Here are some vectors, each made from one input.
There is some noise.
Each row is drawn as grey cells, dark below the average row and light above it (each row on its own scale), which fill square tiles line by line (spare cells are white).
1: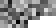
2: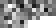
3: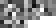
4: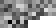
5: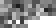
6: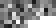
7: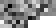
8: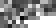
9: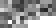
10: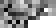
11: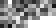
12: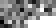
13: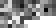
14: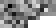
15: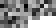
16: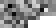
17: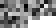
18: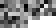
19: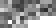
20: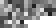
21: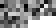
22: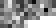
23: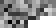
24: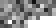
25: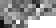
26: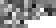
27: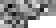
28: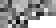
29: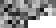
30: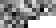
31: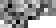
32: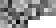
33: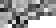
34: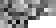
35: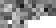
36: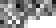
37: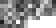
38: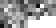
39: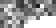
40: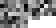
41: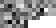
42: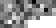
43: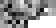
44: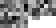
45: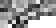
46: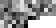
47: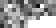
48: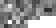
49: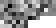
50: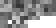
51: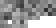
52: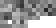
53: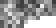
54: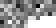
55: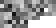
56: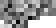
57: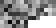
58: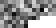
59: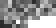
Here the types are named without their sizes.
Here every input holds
a list of points on a line.
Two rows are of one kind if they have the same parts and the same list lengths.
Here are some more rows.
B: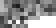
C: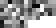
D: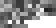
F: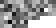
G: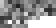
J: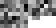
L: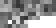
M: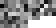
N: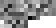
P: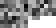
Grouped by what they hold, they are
B, C, D, G, L
F, N
J, M, P

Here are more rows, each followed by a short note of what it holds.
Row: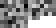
the empty list
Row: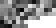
a list of two items
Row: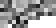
a list of one item
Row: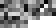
the empty list
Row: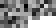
the empty list
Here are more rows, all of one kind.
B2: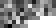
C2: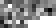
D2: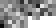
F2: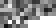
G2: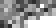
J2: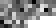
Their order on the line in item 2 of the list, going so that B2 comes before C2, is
D2, G2, F2, B2, J2, C2.
